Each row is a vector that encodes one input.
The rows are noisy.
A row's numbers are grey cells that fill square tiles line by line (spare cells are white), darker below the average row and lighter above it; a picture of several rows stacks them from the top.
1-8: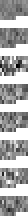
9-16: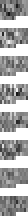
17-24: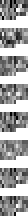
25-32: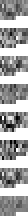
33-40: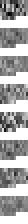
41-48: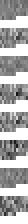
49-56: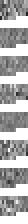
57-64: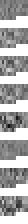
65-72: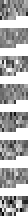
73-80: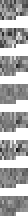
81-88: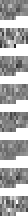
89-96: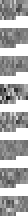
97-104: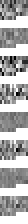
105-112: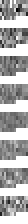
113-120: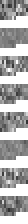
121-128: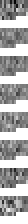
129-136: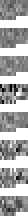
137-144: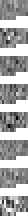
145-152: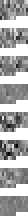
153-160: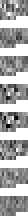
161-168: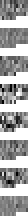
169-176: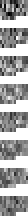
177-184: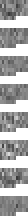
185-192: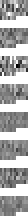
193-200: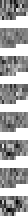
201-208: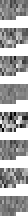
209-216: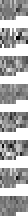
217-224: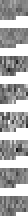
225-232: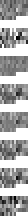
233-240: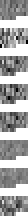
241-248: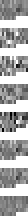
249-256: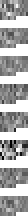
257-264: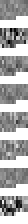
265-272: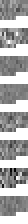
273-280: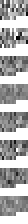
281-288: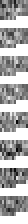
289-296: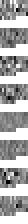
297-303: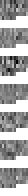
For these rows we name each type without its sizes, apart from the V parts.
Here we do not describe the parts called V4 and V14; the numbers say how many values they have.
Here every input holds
either a point on each of three lines and a value of V14, or a value of V4.
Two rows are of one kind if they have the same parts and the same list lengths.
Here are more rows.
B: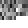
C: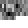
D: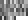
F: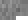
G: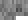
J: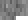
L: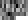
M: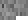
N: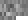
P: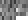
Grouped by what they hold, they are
B, C, F, G, J, L, M, N, P
D

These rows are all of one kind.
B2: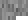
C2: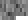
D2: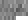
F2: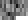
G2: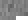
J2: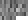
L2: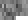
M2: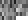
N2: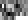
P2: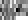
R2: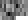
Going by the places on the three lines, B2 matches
M2 and R2.
